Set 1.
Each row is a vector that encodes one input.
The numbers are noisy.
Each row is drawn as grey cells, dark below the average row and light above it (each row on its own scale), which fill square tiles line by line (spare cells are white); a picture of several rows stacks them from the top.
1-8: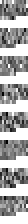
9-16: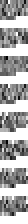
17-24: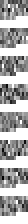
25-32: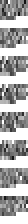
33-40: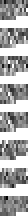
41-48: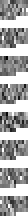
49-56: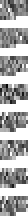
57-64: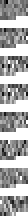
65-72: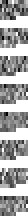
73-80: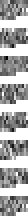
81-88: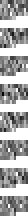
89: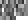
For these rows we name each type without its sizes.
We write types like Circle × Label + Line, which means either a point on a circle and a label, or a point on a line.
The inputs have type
Bool × Bool × Bool + Circle.
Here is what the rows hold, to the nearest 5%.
About 35% of them hold a point on a circle. The rest hold three true/false values.
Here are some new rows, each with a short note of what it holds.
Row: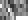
a point on a circle
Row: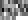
a point on a circle
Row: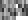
a point on a circle
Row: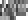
three true/false values
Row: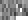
a point on a circle
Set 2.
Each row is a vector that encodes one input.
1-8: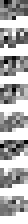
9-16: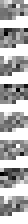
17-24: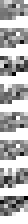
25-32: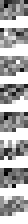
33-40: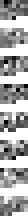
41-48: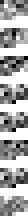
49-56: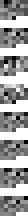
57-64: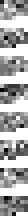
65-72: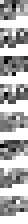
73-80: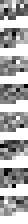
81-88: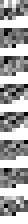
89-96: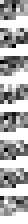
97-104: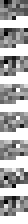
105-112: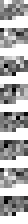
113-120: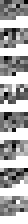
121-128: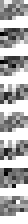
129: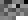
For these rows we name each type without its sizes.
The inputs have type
Bool × Circle + Unit.
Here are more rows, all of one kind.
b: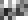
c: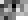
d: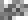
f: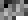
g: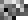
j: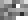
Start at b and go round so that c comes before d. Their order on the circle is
b, g, f, j, c, d.
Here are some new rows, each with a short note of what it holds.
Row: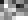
a fixed value
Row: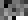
a point on a circle and a true/false value
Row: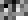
a point on a circle and a true/false value
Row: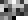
a point on a circle and a true/false value
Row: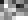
a fixed value
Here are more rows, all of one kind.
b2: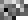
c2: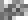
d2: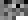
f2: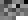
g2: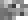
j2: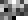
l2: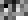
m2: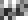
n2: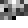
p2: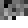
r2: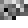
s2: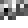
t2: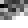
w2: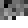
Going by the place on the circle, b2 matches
p2, r2 and w2.
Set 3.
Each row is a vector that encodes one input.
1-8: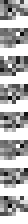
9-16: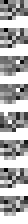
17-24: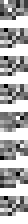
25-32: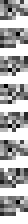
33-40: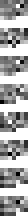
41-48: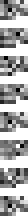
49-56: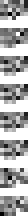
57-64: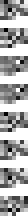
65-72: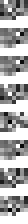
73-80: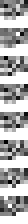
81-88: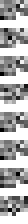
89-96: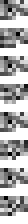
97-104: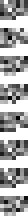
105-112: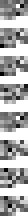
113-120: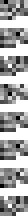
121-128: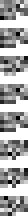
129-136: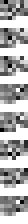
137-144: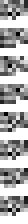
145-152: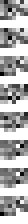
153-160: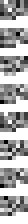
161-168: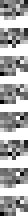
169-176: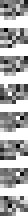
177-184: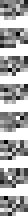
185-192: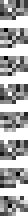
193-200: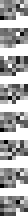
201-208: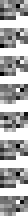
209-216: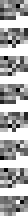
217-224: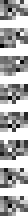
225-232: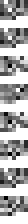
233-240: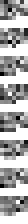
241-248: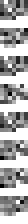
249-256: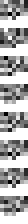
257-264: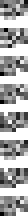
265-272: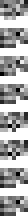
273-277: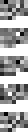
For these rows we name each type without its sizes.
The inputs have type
Bool × Line.
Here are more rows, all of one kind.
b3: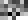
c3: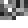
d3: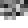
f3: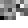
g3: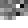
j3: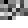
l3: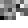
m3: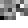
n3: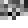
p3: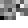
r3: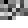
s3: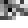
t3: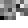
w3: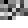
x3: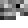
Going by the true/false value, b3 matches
c3, d3, g3 and n3.
